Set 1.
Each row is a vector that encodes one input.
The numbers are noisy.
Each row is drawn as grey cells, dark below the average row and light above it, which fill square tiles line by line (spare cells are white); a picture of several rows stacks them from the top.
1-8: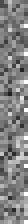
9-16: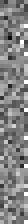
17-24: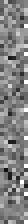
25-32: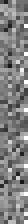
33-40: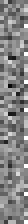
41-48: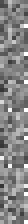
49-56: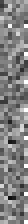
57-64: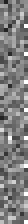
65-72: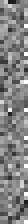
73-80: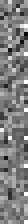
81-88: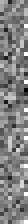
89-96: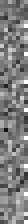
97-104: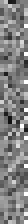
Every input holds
a point on a 13-point circle.
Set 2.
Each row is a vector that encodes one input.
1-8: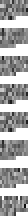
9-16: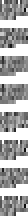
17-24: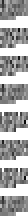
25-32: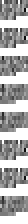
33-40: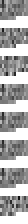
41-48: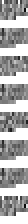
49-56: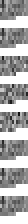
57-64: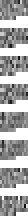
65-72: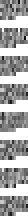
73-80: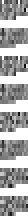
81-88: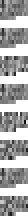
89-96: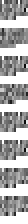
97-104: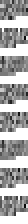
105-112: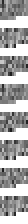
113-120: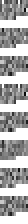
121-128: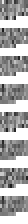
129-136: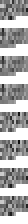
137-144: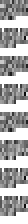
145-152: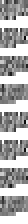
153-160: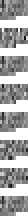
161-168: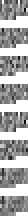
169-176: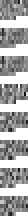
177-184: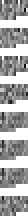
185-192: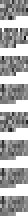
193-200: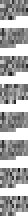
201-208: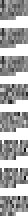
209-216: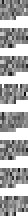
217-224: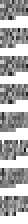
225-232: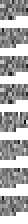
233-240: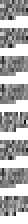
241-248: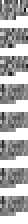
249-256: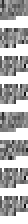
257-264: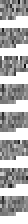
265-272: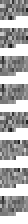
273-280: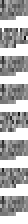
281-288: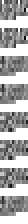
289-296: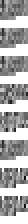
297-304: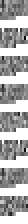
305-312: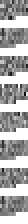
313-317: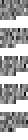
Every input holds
a node of a 7-node tree.
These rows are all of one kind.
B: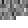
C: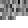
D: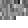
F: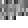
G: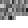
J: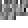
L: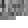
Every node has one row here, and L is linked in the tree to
B.
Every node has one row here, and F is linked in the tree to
D and J.
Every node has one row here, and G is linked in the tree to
C.
